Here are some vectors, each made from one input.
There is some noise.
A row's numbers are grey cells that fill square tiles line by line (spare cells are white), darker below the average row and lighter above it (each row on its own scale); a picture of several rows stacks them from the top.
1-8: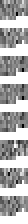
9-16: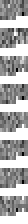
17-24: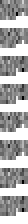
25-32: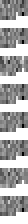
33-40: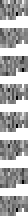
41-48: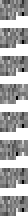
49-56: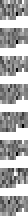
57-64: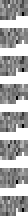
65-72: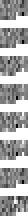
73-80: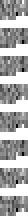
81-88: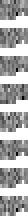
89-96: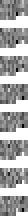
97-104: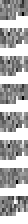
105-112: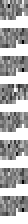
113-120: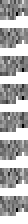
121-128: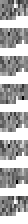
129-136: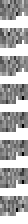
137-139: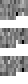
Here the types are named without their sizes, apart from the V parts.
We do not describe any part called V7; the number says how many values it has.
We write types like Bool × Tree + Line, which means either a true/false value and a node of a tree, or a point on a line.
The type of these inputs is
List(Bool × V7).
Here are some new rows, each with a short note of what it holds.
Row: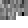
a list of one item
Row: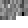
a list of one item
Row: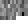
a list of one item
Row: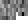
a list of one item
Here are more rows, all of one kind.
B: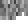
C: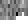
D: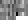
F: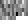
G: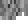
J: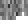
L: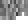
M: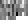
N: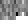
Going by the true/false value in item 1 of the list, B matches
G, J and L.
